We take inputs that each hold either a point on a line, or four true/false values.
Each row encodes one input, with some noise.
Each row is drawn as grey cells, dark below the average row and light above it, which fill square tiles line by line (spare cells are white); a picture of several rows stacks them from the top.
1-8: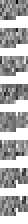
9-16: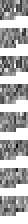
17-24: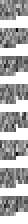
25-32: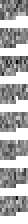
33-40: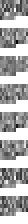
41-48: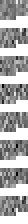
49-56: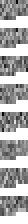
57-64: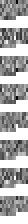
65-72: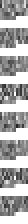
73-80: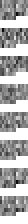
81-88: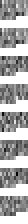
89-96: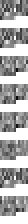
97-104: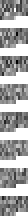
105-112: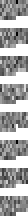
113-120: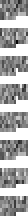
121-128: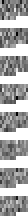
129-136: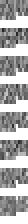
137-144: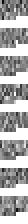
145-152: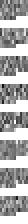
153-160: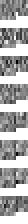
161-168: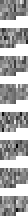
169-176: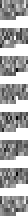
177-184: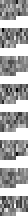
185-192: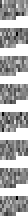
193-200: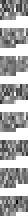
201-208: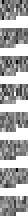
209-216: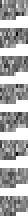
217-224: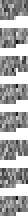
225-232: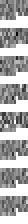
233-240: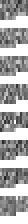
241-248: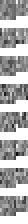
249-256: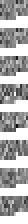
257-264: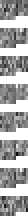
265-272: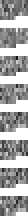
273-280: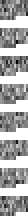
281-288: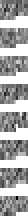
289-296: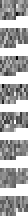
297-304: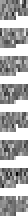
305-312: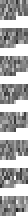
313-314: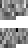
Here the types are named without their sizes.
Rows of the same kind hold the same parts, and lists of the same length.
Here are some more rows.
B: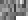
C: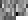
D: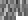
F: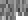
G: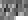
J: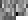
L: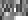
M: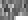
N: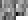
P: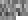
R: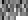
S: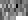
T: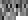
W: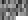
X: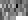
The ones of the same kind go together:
B, C, D, F, J, N, P
G, L, M, R, S, T, W, X

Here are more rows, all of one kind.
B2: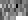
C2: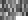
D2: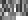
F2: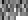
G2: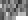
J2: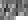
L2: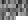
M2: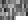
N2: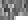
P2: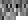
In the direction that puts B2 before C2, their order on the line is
P2, F2, L2, G2, B2, J2, N2, M2, C2, D2.
